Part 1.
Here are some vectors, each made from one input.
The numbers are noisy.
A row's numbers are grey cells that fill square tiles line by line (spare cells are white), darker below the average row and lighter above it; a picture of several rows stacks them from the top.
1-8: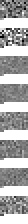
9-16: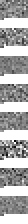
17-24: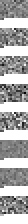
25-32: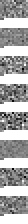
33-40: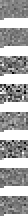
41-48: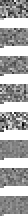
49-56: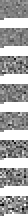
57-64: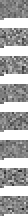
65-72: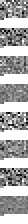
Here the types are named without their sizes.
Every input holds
either a fixed value, or two labels.
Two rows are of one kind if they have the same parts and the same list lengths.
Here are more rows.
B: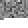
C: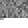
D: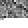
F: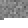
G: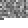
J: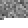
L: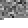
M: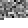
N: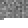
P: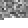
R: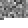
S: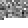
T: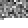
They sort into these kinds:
B, C, D, F, J, L, M, N, R, S, T
G, P

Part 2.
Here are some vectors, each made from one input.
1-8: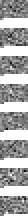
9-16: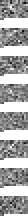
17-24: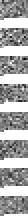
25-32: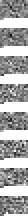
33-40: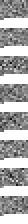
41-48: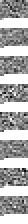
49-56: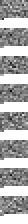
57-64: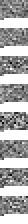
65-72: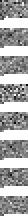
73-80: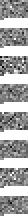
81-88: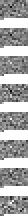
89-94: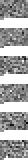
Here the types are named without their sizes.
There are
2 kinds of row.
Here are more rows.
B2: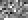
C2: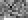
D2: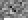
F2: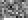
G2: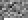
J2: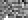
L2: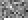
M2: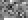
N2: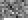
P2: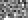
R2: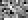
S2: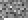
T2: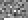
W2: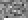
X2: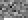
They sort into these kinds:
B2, J2, P2, R2
C2, D2, F2, G2, L2, M2, N2, S2, T2, W2, X2

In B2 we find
a true/false value.
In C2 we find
a node of a tree and a true/false value.
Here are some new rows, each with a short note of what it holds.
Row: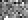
a true/false value
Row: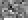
a node of a tree and a true/false value
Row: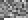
a node of a tree and a true/false value
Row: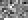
a true/false value
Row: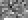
a node of a tree and a true/false value
